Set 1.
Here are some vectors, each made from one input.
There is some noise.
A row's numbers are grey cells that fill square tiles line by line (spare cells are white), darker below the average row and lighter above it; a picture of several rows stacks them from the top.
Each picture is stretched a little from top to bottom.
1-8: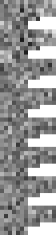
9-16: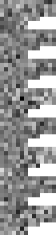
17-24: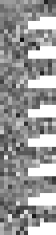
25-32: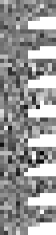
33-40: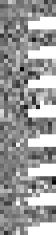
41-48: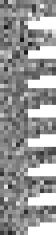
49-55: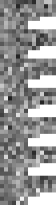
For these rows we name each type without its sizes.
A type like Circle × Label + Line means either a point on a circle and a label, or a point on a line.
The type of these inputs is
List(Line × Line).
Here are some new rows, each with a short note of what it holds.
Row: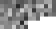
a list of one item
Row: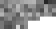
a list of two items
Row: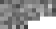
a list of one item
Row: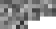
a list of one item
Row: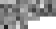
a list of two items
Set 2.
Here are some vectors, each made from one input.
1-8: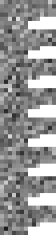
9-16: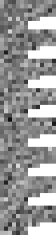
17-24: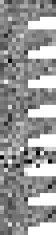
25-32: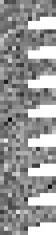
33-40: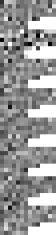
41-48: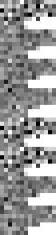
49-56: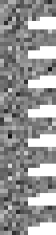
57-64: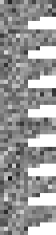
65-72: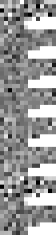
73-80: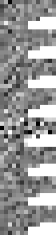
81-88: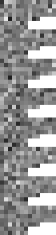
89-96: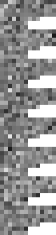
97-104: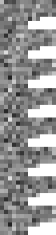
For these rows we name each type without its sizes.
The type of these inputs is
List(Line).
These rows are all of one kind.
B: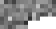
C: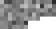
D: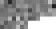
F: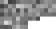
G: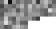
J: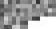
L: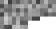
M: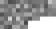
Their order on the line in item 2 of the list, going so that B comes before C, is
G, D, J, L, F, M, B, C.
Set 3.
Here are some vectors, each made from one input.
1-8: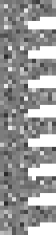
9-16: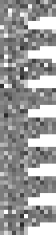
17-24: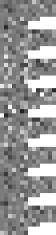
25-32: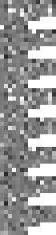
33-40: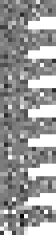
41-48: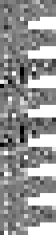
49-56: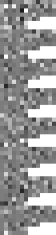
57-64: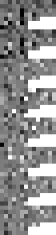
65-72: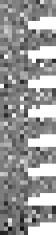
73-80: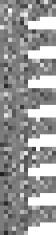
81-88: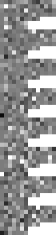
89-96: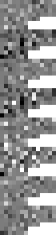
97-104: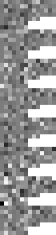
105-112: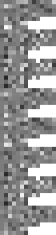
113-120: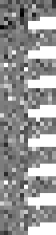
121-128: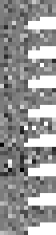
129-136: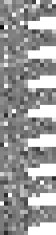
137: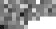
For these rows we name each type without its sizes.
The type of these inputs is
List(Line).
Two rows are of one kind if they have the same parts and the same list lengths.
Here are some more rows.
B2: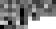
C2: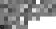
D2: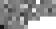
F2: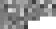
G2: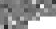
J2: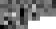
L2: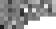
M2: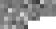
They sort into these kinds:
B2, J2
C2, D2, G2, L2
F2, M2

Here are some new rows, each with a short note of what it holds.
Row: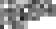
a list of two items
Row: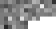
a list of one item
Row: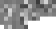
a list of two items
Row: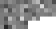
a list of one item
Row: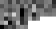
the empty list
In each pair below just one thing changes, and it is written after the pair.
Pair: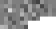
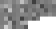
the place on the line in item 2 of the list
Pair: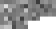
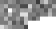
the place on the line in item 1 of the list
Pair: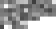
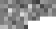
the place on the line in item 1 of the list
